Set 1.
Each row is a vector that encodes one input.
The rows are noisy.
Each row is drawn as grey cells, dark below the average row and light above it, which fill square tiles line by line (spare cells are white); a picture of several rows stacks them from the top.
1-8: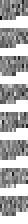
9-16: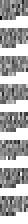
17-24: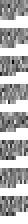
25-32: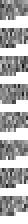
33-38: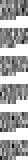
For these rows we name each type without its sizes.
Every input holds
a label and a point on a line.
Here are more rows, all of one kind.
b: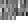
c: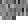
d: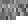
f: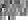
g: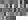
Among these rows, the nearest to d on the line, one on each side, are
b and c.
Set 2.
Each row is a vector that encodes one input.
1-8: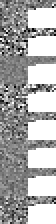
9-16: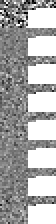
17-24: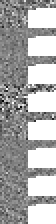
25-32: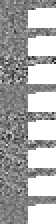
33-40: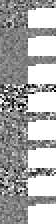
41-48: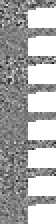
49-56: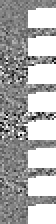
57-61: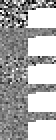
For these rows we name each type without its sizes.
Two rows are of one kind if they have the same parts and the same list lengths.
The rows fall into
3 kinds.
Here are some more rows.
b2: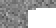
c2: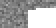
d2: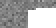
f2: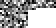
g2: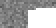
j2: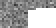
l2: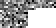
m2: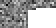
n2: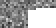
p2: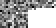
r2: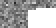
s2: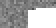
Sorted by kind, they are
b2, c2, d2, g2, s2
f2, m2, n2, p2
j2, l2, r2

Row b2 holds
three true/false values.
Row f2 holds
a node of a tree.
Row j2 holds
a fixed value.
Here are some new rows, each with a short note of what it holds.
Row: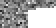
three true/false values
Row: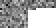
a node of a tree
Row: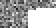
a node of a tree
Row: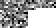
a fixed value
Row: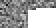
a node of a tree
